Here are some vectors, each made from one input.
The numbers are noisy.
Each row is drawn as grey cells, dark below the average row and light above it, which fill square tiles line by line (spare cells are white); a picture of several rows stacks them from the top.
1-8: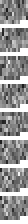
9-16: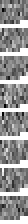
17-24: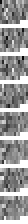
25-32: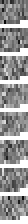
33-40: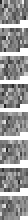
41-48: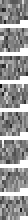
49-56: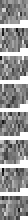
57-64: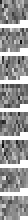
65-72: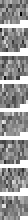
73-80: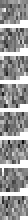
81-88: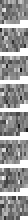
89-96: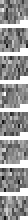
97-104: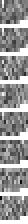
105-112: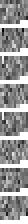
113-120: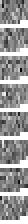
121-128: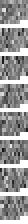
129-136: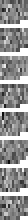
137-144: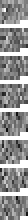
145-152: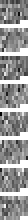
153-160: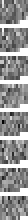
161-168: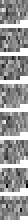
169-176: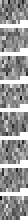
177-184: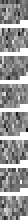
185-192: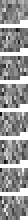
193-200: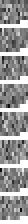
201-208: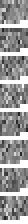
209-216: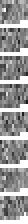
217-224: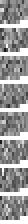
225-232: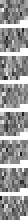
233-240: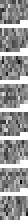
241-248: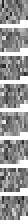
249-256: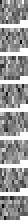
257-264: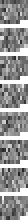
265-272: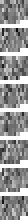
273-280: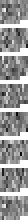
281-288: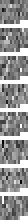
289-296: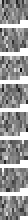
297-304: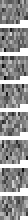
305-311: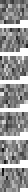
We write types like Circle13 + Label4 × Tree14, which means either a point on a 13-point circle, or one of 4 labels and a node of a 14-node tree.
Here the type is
Bool × (Line14 + Tree10).
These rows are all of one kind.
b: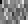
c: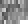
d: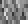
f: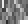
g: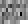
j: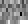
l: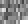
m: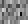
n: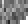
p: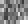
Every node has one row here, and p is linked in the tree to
f, l and n.
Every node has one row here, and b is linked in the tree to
c and d.
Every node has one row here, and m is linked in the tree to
d, g and j.
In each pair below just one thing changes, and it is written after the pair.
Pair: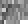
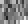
the node of the tree
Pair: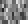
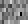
the true/false value
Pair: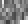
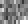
the true/false value
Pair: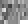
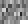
the node of the tree
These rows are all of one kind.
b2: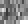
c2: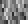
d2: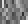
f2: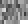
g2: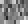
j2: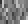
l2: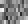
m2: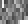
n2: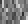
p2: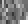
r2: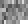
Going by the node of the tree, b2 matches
d2, j2, n2 and p2.
